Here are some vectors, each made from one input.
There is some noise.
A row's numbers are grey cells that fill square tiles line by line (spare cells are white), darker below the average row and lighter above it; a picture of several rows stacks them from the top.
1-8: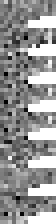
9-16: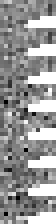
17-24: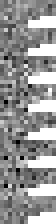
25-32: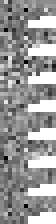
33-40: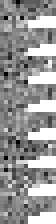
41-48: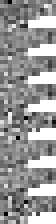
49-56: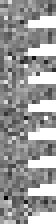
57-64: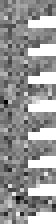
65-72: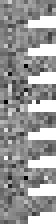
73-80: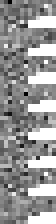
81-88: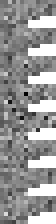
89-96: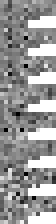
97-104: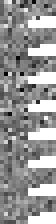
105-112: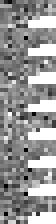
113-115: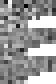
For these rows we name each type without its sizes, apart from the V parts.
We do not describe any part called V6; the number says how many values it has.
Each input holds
a point on a line, together with either a point on a line, or a value of V6.
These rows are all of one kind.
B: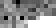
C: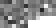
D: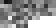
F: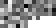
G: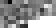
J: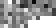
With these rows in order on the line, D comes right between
C and G.
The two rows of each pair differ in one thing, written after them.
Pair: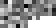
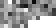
the value of V6
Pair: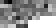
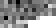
the value of V6
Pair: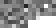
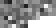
the place on the line
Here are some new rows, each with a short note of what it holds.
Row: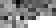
a point on a line and a value of V6
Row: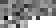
a point on a line and a value of V6
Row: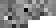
a point on each of two lines
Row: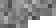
a point on each of two lines
